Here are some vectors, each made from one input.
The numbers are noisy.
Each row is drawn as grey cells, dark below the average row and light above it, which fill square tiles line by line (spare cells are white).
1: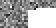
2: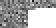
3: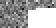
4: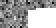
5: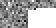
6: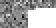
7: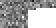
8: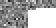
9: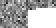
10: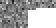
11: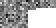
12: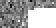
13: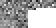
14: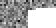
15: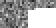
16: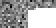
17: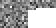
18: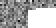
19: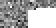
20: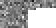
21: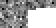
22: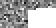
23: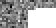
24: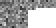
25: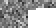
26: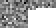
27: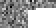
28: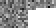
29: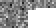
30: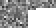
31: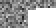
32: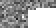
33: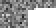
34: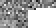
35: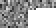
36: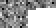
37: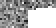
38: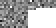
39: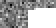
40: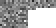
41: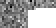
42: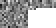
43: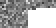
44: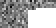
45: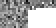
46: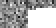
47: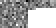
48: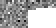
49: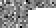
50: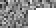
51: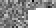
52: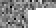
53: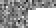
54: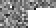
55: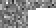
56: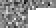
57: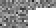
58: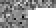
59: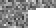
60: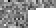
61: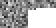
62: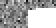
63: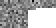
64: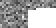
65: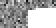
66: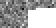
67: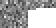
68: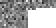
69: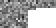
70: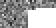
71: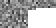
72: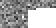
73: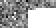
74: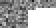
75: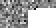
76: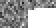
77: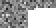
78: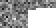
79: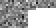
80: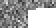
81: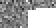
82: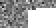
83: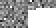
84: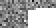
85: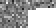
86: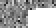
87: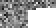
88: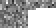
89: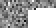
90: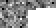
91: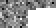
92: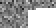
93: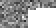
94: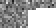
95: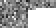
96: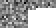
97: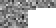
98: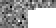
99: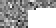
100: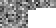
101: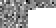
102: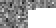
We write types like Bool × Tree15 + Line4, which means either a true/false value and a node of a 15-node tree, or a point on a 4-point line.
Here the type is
Circle8 × (Label7 + Line6).
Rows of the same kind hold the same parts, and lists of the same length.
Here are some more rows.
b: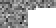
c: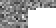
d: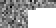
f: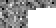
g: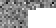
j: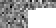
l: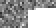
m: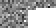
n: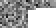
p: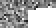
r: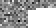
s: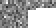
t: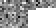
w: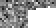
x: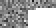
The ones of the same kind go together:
b, d, j, l, m, s, x
c, f, g, n, p, r, t, w

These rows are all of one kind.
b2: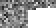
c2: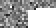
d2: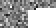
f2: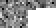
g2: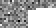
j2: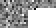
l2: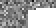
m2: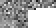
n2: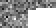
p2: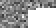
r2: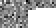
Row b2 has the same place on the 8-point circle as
c2, d2, g2 and j2.
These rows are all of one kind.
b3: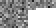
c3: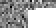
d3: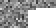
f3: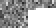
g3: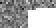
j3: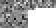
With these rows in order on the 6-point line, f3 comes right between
b3 and d3.
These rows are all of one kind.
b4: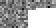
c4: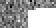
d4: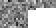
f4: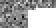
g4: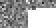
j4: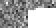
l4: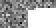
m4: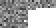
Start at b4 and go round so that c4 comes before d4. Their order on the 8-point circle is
b4, j4, c4, g4, d4, f4, l4, m4.
